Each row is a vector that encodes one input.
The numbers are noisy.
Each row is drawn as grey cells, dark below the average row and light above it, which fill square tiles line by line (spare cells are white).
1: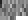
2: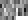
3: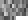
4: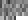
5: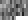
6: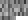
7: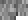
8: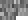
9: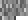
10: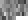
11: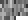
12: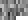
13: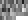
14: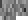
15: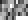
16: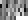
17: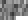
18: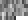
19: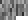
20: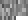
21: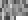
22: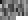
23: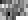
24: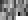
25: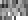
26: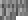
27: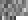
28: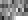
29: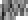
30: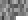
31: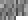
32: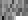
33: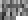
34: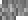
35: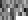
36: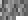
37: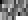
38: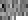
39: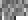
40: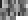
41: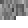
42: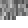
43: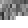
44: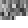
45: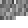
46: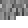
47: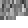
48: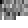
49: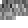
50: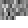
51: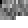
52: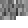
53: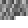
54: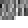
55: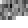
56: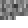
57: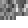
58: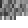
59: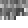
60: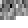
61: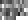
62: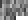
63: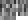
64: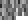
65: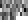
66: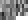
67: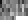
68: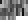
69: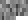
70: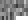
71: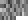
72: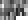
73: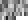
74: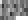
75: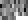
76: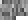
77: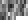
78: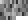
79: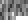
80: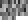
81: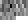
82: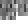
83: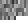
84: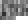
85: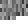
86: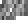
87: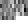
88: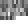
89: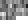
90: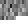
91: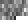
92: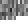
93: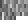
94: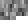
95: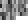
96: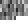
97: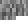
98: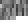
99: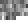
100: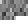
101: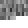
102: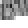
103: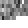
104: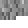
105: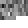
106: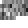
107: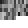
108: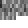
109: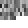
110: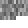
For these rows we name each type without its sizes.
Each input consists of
a point on a line, together with either a label, or a point on a line.
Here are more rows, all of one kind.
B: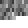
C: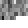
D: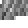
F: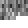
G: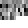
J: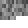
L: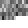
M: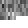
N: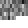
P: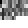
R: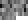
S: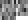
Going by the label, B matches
D, G and L.
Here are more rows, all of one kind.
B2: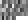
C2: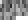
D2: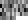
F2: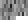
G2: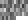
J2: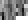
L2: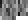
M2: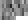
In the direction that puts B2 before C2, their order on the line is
J2, F2, M2, B2, C2, G2, L2, D2.
